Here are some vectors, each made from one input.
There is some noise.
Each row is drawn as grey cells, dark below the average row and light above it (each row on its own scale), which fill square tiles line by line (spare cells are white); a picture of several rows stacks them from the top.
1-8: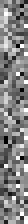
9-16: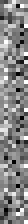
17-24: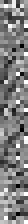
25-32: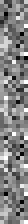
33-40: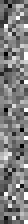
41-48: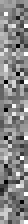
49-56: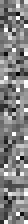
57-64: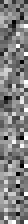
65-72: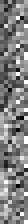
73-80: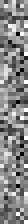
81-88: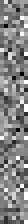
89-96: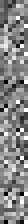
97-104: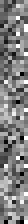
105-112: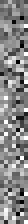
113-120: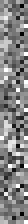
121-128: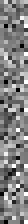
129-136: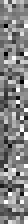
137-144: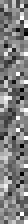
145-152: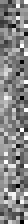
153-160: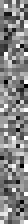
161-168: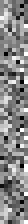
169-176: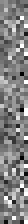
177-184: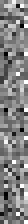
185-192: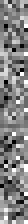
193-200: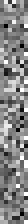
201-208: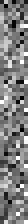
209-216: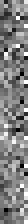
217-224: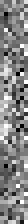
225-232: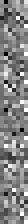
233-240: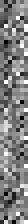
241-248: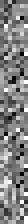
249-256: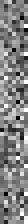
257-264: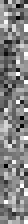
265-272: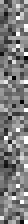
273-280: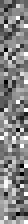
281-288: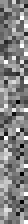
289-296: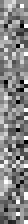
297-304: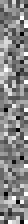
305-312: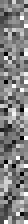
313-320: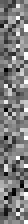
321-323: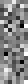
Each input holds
a point on an 8-point circle and a point on a 9-point line.
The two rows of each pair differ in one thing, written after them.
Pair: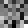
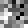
the place on the 8-point circle
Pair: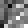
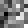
the place on the 8-point circle
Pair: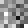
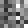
the place on the 8-point circle
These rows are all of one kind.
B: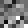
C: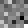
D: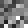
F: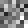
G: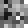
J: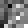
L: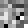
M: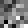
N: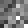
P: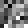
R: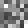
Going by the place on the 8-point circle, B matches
D and M.
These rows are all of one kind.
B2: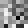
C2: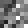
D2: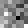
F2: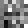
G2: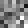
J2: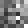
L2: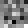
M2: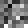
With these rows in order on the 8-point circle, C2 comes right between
J2 and M2.
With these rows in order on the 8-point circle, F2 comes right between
G2 and J2.
